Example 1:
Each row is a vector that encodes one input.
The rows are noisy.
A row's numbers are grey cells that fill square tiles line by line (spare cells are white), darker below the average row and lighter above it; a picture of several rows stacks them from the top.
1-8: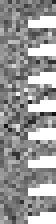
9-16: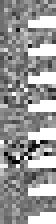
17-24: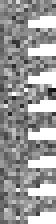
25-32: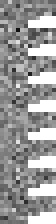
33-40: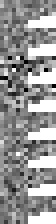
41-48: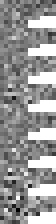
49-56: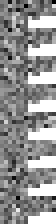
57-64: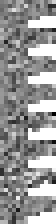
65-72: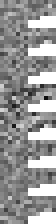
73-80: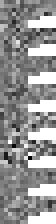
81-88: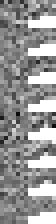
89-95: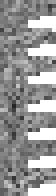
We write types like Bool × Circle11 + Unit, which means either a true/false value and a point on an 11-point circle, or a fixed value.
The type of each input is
Label8.
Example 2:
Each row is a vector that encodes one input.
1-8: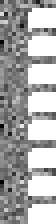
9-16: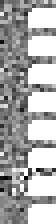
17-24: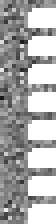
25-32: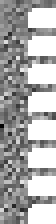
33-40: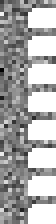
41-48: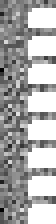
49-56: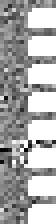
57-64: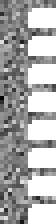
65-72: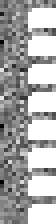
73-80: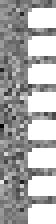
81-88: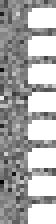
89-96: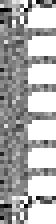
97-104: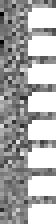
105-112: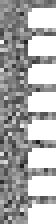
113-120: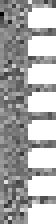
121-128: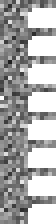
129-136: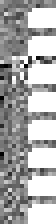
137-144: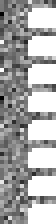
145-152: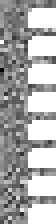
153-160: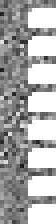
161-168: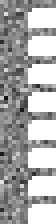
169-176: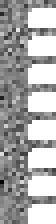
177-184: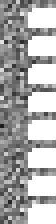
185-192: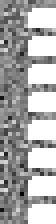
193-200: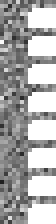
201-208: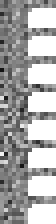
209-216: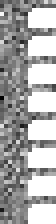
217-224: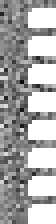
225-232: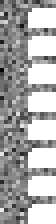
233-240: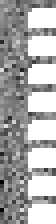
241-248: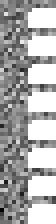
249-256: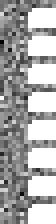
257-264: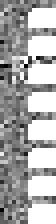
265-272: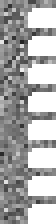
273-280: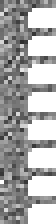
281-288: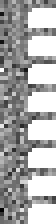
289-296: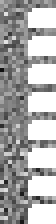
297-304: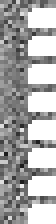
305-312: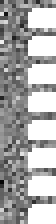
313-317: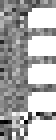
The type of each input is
Tree9 + Unit.
